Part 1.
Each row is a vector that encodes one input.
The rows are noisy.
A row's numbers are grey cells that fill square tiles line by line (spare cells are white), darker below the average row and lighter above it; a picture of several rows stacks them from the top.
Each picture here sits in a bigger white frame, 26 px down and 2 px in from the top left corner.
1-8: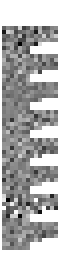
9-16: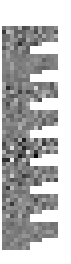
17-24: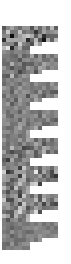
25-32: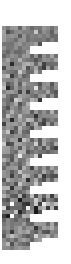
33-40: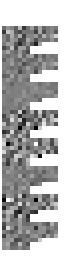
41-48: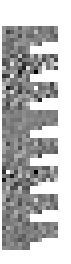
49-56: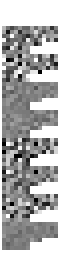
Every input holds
a point on a 5-point line, together with either a fixed value, or four true/false values.
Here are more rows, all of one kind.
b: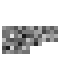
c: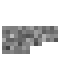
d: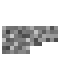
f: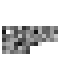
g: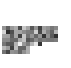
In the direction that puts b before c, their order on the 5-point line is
b, c, g, d, f.
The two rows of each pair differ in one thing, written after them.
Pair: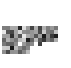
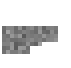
one of the four true/false values
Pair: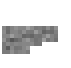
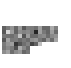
one of the four true/false values
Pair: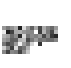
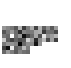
the place on the 5-point line
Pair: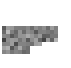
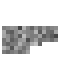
one of the four true/false values
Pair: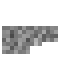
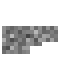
the place on the 5-point line
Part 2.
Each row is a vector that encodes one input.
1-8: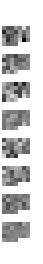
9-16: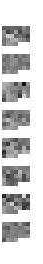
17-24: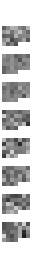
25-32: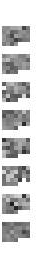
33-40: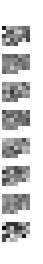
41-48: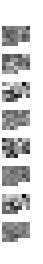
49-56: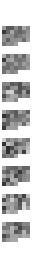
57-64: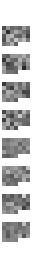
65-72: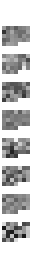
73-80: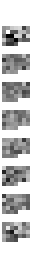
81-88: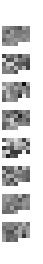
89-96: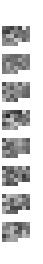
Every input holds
one of 11 labels, together with either a fixed value, or three true/false values.
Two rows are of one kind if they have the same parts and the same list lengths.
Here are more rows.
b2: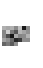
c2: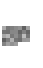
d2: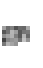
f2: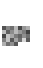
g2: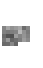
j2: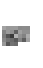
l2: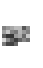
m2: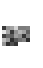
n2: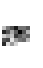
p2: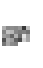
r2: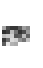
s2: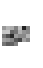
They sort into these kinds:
b2, l2, m2, n2, s2
c2, d2, f2, g2, j2, p2, r2

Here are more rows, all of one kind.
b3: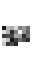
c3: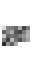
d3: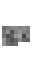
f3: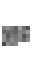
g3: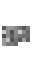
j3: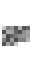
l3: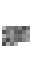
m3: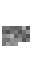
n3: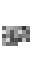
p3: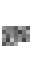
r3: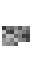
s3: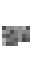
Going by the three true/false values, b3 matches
g3, l3 and n3.
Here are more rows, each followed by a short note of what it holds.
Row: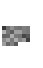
one of 11 labels and three true/false values
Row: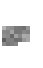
one of 11 labels
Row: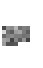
one of 11 labels and three true/false values
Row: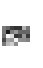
one of 11 labels
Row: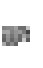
one of 11 labels
